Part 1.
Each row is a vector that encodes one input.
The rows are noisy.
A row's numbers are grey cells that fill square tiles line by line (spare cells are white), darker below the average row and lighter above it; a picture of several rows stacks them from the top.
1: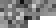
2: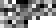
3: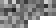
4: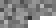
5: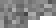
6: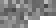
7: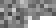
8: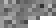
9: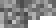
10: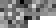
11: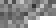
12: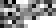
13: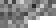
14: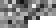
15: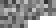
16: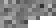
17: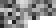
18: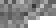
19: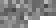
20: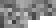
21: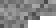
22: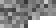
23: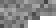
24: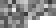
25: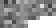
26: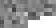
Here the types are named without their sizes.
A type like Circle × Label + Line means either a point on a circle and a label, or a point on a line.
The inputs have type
Bool × Bool × Bool.
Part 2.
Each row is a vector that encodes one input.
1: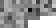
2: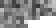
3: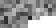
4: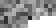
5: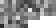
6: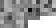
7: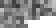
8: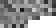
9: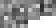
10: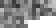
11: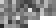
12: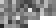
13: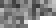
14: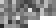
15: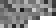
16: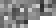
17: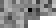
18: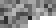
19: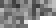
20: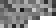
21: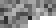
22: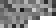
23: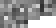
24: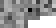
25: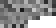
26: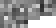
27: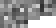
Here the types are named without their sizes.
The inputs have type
Label.
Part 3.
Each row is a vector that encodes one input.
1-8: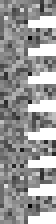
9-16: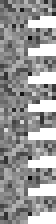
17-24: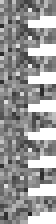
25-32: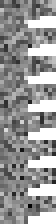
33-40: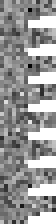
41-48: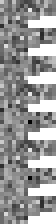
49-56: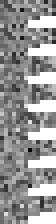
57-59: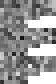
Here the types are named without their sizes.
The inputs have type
Label.
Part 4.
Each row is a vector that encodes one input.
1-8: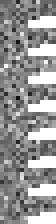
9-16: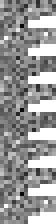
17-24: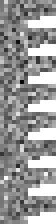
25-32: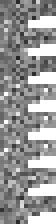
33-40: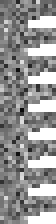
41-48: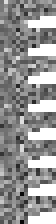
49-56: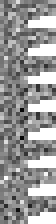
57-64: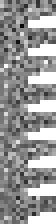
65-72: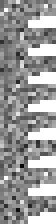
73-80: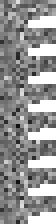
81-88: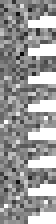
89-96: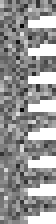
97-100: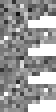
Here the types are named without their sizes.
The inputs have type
Line.
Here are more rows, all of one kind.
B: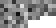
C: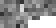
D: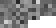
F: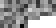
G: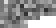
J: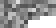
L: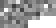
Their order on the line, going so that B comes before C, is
B, C, D, G, L, J, F.
